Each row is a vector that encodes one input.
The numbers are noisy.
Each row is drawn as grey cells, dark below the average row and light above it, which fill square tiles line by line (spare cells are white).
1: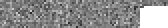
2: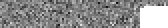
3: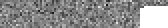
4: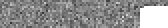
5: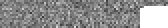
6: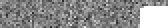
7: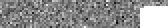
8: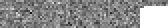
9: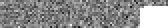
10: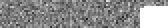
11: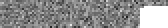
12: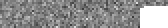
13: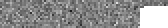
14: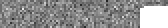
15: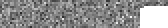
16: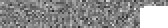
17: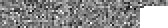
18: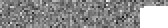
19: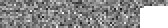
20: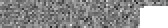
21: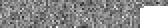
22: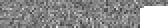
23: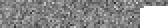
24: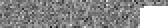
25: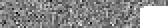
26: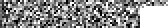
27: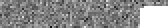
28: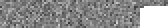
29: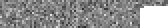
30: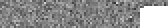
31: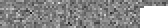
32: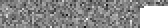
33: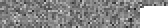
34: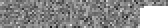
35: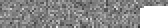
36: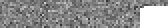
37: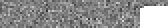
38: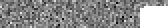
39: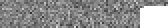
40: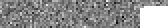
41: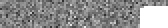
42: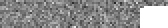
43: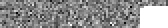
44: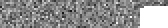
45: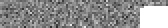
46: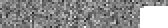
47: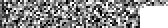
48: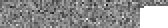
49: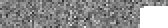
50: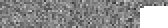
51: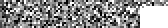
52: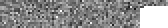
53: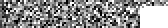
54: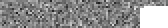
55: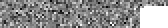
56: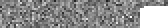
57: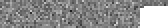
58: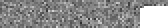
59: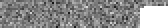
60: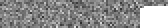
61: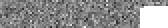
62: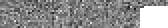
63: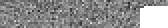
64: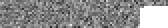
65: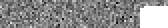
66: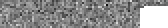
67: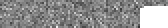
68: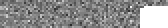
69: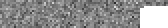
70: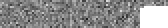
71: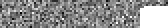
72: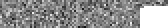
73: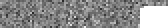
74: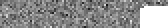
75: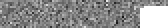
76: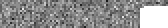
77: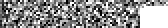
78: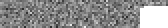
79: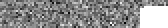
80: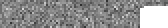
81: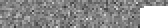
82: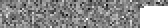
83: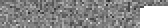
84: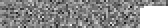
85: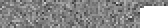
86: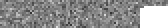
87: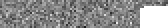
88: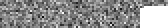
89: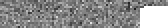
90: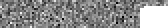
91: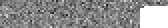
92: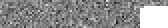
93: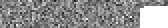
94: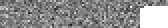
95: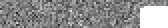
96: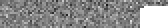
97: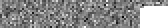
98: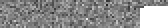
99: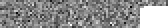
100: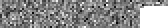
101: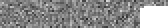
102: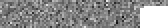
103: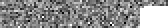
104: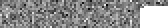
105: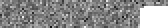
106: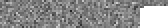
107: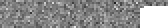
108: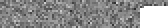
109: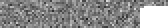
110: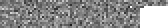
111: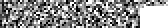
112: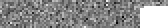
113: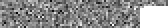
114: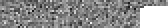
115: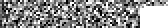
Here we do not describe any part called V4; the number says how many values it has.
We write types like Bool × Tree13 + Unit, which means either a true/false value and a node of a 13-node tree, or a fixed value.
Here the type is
List2(Bool × V4).
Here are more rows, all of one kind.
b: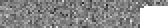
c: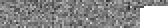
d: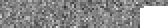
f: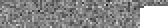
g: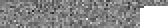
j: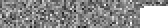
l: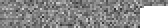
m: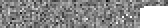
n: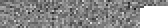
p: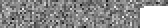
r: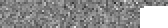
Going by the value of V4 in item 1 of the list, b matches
c, f, g and n.
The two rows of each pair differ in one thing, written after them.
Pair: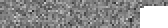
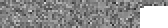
the true/false value in item 2 of the list
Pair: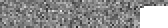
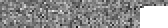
the true/false value in item 2 of the list
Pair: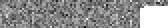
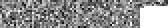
the value of V4 in item 1 of the list
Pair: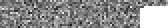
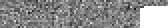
the true/false value in item 1 of the list
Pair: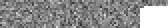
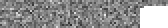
the true/false value in item 2 of the list
